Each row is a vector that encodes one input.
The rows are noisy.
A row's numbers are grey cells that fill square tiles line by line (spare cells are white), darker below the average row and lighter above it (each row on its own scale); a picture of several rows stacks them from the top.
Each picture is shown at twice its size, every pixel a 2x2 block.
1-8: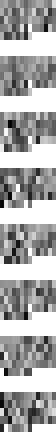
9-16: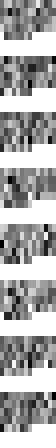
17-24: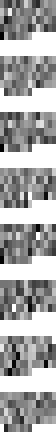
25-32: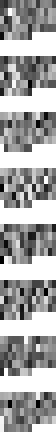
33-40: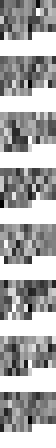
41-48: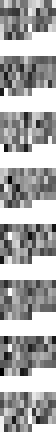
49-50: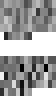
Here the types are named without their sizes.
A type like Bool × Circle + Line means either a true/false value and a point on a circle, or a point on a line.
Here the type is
Bool × Line × Line.
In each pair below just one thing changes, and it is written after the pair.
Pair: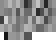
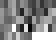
the true/false value
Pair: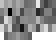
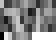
the true/false value
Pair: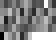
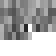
the true/false value
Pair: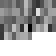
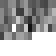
the place on one of the two lines
